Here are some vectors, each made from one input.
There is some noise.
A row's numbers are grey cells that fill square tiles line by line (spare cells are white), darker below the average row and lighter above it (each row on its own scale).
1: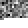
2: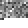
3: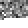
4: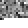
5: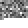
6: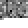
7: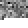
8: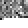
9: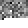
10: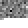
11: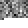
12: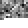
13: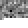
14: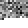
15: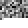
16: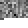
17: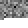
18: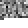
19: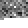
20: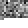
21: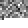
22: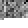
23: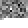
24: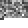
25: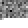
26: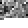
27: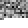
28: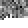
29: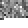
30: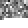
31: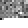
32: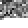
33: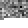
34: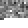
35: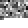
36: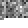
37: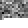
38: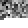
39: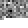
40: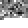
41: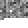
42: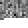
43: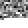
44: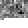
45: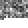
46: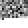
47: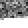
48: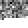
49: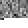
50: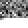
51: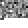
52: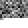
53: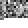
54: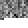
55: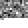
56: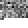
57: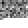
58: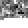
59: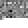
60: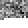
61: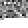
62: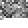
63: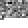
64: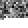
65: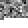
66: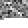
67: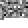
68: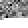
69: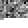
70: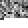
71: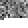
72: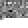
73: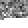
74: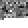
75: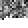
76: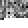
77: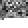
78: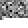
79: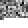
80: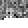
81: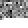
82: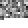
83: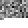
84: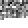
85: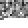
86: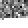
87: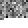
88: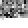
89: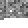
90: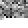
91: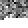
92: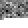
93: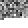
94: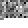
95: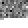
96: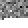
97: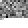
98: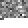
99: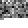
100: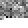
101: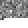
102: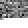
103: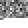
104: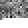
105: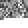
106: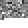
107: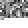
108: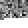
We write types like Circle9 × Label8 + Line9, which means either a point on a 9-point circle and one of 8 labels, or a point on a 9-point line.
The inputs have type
Label8.
